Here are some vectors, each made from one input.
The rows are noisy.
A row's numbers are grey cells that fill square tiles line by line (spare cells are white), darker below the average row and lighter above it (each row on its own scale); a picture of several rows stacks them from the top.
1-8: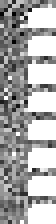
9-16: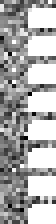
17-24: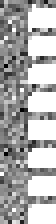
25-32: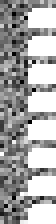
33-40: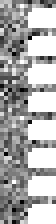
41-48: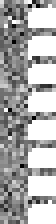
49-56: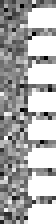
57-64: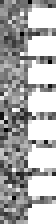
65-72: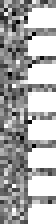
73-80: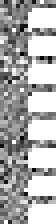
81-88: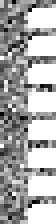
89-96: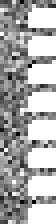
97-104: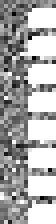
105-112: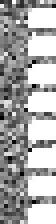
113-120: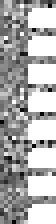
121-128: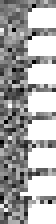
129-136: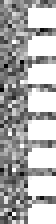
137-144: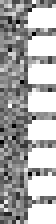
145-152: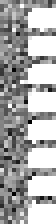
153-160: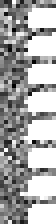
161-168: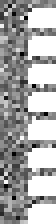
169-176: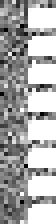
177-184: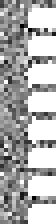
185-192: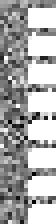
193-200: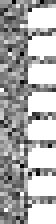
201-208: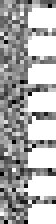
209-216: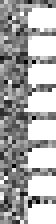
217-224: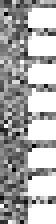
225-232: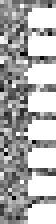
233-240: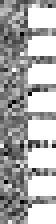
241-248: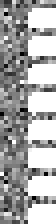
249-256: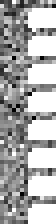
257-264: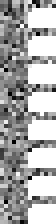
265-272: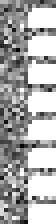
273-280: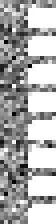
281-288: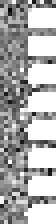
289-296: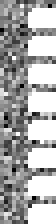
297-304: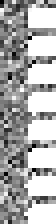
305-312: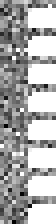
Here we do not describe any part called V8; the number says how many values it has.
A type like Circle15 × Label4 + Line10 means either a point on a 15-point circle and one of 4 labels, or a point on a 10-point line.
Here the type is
(Line11 + Tree10) × V8 + List2(Line7).
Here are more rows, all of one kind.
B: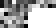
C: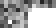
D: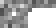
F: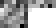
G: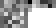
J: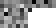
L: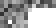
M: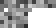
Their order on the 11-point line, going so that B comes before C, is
G, M, F, J, B, L, C, D.
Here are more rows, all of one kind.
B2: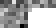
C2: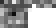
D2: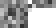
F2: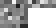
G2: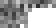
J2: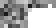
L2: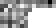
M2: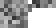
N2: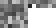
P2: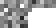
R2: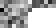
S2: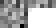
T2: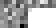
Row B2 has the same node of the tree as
C2, L2, N2 and S2.
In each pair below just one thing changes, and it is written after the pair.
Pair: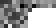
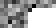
the place on the 7-point line in item 2 of the list
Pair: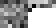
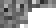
the place on the 7-point line in item 1 of the list
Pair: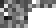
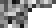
the place on the 7-point line in item 2 of the list
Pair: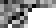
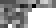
the place on the 7-point line in item 1 of the list
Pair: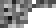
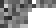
the place on the 7-point line in item 2 of the list
